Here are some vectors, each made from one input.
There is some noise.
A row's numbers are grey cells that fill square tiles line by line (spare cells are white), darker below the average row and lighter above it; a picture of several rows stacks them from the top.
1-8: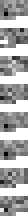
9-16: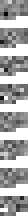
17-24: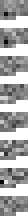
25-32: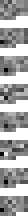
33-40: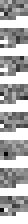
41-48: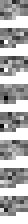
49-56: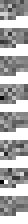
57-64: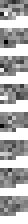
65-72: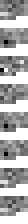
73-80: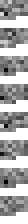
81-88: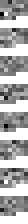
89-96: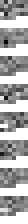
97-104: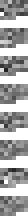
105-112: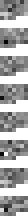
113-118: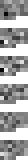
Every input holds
a point on a 5-point line and a true/false value.
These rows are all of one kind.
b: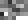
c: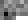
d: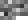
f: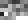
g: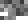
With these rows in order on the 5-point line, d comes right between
c and g.
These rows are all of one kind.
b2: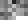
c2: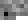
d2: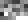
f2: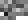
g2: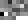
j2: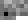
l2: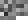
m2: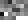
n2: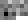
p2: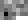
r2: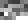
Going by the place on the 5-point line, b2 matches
d2 and r2.
